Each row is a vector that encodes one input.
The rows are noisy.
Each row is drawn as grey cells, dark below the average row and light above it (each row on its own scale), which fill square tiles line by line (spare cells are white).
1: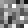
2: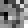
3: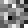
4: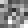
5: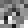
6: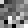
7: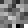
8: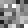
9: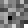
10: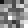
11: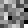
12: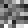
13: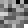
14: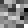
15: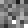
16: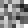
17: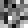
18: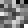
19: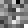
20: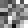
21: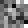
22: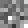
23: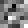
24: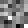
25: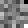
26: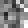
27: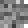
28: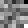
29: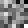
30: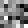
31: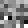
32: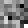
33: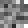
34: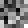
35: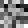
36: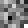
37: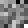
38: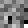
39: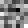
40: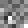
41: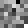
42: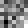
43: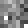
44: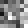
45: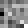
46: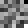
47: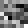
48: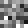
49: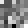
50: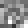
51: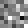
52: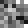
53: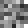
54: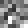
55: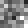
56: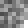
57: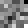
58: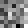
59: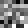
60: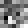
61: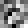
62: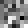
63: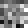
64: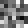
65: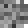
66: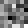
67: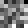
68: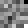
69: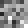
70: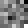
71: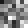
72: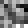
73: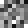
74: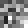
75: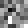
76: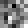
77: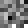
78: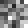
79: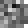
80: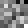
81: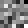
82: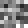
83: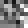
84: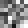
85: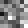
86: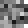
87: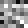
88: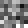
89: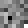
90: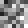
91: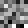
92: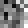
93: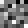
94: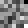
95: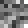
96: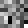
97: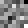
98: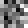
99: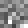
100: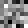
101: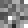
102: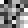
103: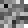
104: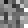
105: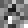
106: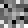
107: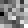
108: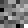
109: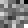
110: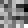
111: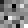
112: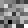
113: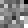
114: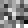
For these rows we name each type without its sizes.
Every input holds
a point on a line, together with either a point on a line, or three true/false values.
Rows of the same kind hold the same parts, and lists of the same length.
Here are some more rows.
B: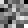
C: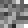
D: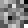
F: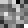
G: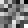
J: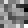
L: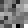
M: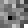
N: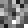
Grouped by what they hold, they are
B, F, G, L, N
C, D, J, M

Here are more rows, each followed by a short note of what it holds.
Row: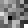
a point on each of two lines
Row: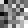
a point on a line and three true/false values
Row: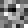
a point on a line and three true/false values
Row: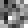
a point on a line and three true/false values
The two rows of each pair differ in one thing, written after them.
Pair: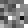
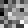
one of the three true/false values
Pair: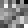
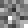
one of the three true/false values
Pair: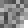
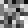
the place on the line
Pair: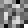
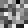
the place on the line
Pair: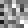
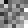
one of the three true/false values
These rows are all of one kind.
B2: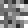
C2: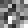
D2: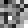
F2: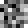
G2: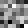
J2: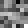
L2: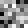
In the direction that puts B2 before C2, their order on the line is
F2, J2, B2, G2, L2, D2, C2.
